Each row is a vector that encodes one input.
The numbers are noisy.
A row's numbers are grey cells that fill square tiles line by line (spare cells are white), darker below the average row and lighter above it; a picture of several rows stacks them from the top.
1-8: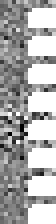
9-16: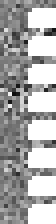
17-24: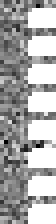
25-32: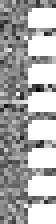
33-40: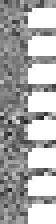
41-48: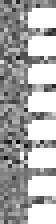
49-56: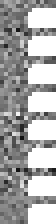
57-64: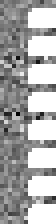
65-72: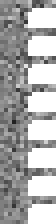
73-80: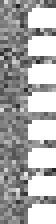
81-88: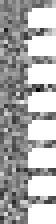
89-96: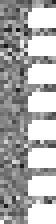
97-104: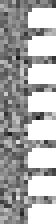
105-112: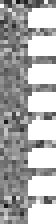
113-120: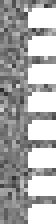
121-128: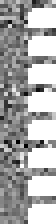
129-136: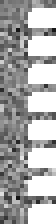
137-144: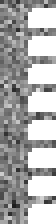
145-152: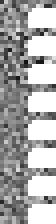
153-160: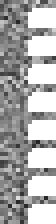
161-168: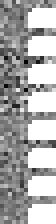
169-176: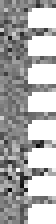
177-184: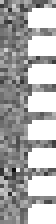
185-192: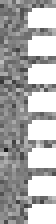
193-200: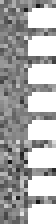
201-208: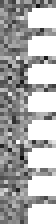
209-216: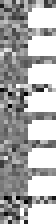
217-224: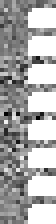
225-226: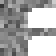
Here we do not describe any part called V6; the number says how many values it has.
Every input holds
a list of up to two items, each a true/false value and a value of V6.
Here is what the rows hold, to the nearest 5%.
All of them are lists of up to two items, each a true/false value and a value of V6: a few are empty, 45% hold one and 50% two.
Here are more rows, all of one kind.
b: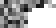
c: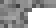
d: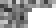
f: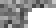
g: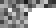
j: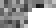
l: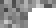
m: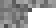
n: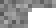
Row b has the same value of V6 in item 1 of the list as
l and n.
